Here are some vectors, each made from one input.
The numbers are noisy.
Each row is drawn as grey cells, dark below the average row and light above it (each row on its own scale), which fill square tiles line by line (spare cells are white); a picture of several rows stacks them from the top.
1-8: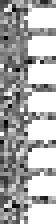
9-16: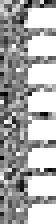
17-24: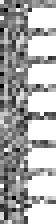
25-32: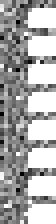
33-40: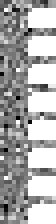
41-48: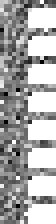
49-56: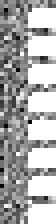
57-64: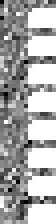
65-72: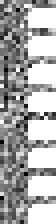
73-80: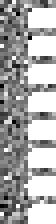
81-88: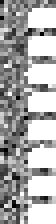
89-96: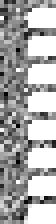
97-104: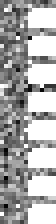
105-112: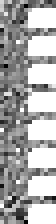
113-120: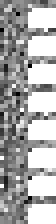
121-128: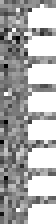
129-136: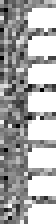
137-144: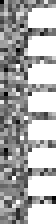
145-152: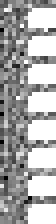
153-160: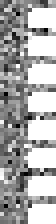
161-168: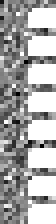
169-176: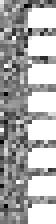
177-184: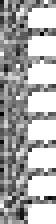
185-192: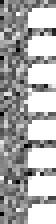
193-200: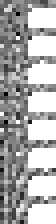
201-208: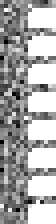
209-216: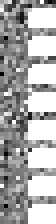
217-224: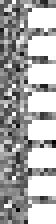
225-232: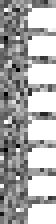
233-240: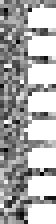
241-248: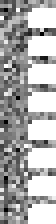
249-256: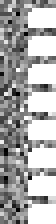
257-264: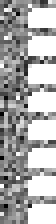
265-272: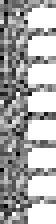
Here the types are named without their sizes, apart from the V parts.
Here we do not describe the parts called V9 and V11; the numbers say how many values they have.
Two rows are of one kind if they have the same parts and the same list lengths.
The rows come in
5 kinds.
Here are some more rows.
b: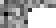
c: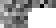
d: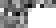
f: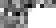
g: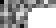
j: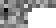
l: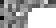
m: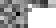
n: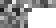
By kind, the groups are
b, j
c
d, f
g, l
m, n

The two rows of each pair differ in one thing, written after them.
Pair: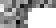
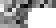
the place on the line
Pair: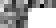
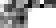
the place on the line
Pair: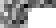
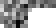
the place on the line
